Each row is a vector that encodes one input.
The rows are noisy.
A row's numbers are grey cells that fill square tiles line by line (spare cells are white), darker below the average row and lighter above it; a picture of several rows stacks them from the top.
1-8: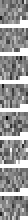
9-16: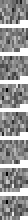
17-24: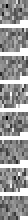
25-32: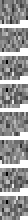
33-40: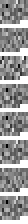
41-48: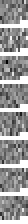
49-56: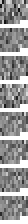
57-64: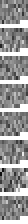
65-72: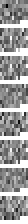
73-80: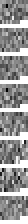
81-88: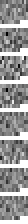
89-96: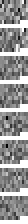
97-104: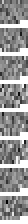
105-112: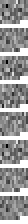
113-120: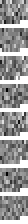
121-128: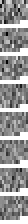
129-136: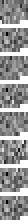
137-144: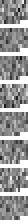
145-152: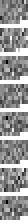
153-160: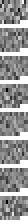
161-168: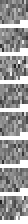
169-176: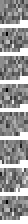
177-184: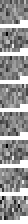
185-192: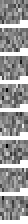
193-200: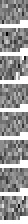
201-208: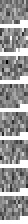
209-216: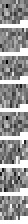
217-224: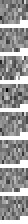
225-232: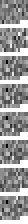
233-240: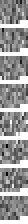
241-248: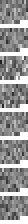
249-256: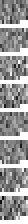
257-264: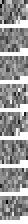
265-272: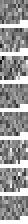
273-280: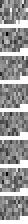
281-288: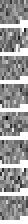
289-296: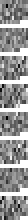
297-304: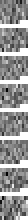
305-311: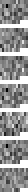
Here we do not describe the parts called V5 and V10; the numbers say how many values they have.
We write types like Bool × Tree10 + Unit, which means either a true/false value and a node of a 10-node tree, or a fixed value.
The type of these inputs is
Bool × (Line11 + V5) + Line8 + V10.
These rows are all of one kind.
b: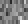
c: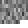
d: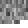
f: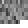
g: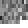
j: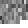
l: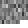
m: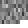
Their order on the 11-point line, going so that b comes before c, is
b, f, d, c, m, l, j, g.
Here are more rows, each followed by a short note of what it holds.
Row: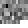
a point on an 8-point line
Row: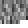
a true/false value and a value of V5
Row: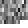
a value of V10
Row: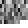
a value of V10
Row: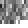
a value of V10
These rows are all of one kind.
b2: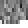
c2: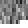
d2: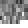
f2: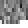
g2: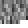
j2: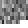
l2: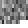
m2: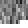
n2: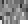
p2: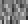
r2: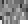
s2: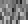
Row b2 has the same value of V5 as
f2, n2 and r2.
